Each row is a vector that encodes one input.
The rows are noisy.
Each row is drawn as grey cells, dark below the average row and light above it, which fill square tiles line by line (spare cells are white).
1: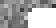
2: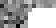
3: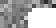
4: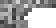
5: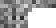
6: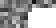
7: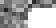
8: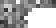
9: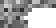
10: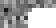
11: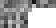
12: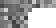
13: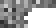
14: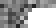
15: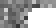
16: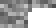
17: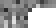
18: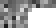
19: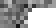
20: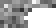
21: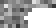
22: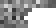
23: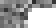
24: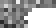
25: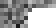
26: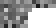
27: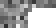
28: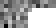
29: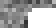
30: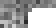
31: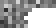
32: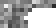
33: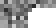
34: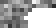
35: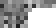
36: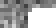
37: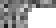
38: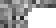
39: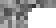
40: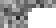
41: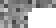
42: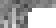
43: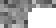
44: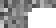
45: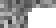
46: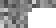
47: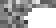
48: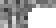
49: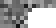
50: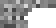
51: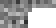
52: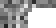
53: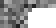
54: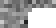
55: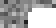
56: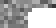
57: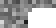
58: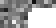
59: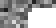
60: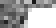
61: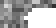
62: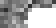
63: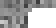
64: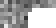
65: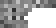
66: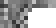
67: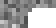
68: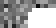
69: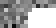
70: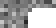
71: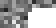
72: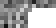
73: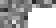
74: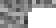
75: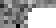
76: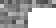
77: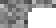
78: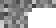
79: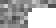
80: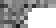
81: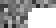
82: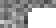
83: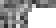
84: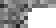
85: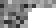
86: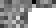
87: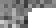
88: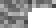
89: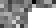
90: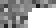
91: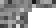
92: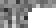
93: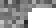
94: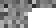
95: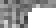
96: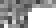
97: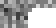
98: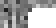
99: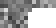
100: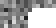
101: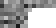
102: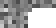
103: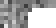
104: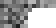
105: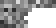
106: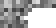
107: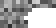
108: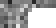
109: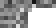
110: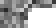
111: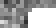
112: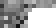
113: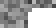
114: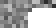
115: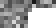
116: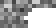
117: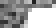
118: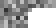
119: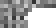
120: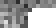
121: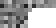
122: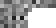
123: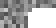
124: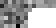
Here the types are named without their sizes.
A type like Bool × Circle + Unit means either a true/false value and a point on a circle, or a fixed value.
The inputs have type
(Bool × Bool × Bool + Unit) × Tree.
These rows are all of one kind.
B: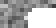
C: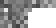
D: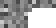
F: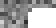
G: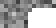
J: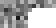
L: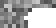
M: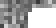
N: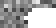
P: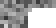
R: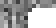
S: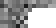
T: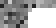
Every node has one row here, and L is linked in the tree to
B and N.
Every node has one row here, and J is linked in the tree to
R.
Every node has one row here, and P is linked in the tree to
F and M.
